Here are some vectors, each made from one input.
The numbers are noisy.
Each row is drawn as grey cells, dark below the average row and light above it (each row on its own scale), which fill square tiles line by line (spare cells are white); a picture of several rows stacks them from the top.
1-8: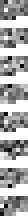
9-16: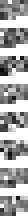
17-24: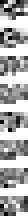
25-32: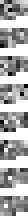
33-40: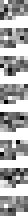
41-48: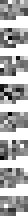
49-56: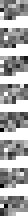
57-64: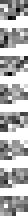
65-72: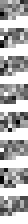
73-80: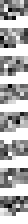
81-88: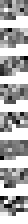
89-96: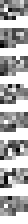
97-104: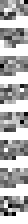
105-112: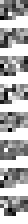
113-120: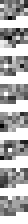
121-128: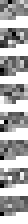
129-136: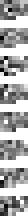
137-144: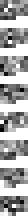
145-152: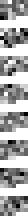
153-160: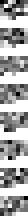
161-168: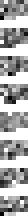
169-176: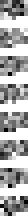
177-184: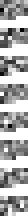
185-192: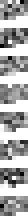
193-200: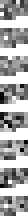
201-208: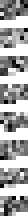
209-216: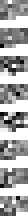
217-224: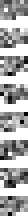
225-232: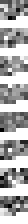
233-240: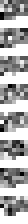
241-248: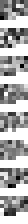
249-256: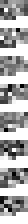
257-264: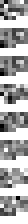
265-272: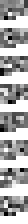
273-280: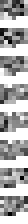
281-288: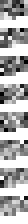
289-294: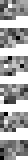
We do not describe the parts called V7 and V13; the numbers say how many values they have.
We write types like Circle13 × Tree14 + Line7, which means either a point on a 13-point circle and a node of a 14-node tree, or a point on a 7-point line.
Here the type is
(Bool × Bool × Bool + V13) × Label10 + V7.
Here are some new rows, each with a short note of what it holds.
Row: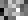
one of 10 labels and three true/false values
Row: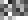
one of 10 labels and a value of V13
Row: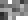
one of 10 labels and a value of V13
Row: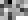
one of 10 labels and three true/false values
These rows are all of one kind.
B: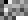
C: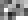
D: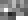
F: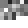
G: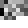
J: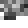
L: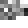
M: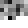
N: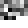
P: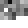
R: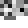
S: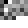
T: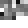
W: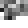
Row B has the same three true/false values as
G, R and S.
